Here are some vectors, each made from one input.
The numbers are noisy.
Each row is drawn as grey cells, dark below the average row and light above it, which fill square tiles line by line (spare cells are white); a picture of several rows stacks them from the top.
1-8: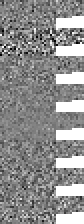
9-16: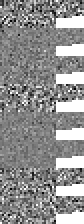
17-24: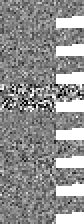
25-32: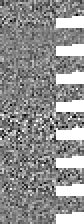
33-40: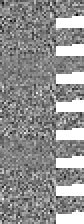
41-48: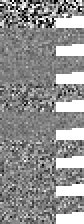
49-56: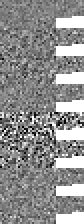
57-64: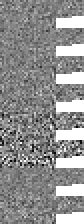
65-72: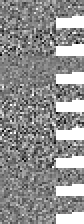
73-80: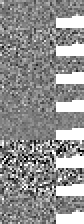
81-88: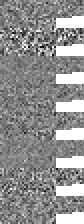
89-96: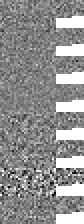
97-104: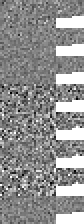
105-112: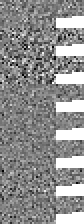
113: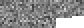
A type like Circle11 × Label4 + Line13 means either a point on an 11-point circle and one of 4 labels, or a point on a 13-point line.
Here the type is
(Bool × Bool × Bool + Line4) × Line4.
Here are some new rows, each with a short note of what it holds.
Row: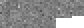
a point on a 4-point line and three true/false values
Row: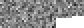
a point on a 4-point line and three true/false values
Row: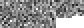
a point on each of two 4-point lines
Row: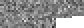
a point on a 4-point line and three true/false values
